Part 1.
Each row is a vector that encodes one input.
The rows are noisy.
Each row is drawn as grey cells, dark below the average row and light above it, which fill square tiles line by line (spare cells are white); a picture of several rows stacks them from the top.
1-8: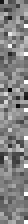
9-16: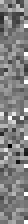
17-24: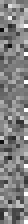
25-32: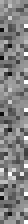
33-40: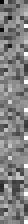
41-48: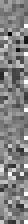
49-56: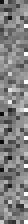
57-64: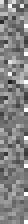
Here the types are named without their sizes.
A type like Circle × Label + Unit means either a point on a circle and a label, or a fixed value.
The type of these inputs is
Tree.
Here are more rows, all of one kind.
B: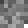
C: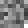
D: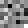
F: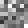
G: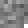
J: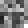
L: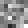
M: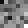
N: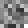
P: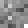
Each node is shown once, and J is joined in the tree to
C.
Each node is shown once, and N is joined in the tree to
P.
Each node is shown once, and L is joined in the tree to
P.
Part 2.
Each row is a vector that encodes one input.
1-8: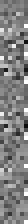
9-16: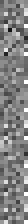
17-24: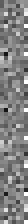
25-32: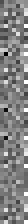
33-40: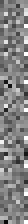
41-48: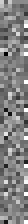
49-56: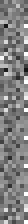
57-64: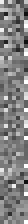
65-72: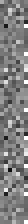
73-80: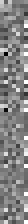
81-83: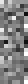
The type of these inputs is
Tree10.
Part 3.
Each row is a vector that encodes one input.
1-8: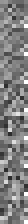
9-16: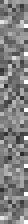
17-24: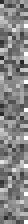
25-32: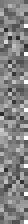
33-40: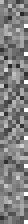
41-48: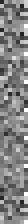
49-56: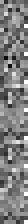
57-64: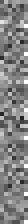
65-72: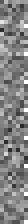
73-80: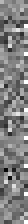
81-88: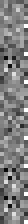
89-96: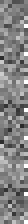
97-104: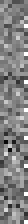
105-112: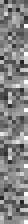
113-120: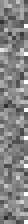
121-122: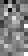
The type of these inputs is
Line17.
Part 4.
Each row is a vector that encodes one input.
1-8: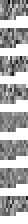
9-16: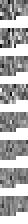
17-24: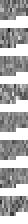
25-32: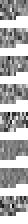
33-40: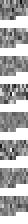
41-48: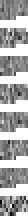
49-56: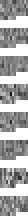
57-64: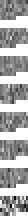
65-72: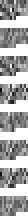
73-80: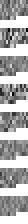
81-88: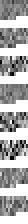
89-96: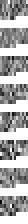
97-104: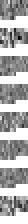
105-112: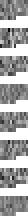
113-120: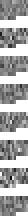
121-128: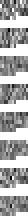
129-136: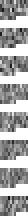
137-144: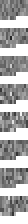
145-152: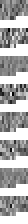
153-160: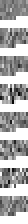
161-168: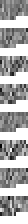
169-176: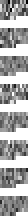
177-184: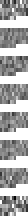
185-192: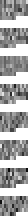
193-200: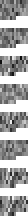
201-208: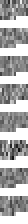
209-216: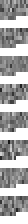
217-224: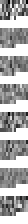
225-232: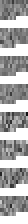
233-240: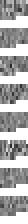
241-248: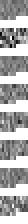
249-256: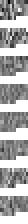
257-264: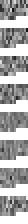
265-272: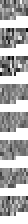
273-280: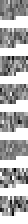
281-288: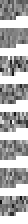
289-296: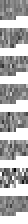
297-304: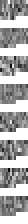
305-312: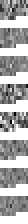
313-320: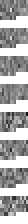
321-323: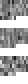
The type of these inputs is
Bool × Bool × Bool.
